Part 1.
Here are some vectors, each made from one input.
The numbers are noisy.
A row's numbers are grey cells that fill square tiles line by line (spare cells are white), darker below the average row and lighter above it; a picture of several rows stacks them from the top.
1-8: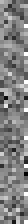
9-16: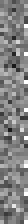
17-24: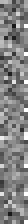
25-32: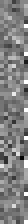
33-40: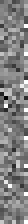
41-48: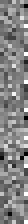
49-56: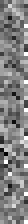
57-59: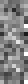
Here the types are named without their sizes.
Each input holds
a list of points on a line.
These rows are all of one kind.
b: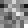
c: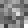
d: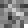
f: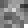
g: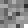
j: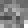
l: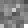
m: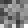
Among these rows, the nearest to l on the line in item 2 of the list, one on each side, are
d and g.
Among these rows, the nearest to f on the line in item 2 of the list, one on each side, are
b and d.
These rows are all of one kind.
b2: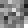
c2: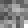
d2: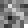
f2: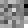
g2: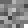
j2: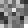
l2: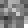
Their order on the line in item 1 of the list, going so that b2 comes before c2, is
d2, l2, b2, c2, j2, g2, f2.
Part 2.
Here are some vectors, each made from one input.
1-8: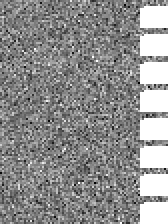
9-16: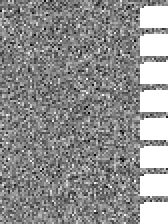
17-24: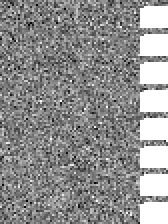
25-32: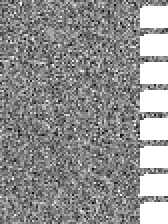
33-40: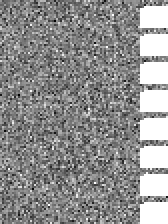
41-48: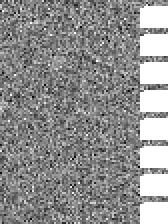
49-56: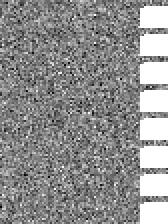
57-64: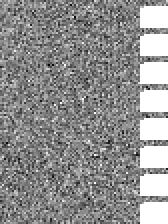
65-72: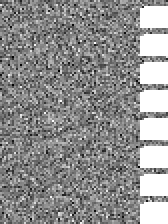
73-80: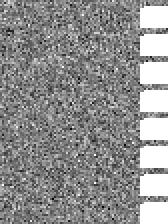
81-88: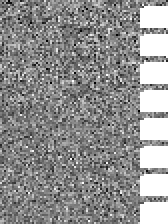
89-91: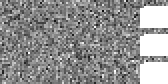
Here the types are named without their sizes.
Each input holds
a point on a circle and a node of a tree.
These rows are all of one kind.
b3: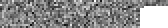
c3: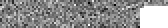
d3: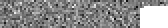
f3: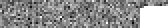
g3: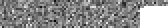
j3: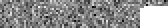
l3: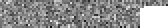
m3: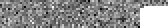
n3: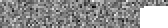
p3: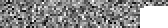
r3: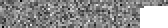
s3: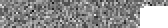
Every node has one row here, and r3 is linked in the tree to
j3 and n3.
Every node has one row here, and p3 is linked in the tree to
g3, j3 and l3.
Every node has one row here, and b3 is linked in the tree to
g3 and m3.
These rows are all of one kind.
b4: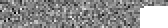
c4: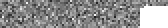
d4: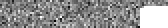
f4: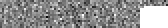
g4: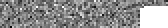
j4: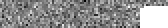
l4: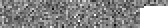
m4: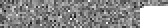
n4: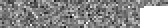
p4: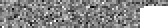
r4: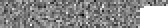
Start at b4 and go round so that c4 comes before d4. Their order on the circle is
b4, c4, l4, r4, n4, m4, d4, j4, f4, p4, g4.
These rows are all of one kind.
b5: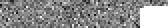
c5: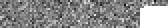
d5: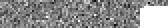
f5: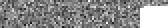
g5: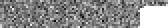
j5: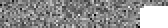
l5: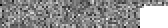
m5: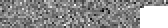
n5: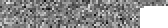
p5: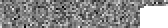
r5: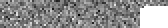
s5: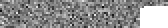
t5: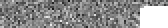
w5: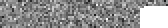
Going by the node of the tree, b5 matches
g5, n5 and p5.
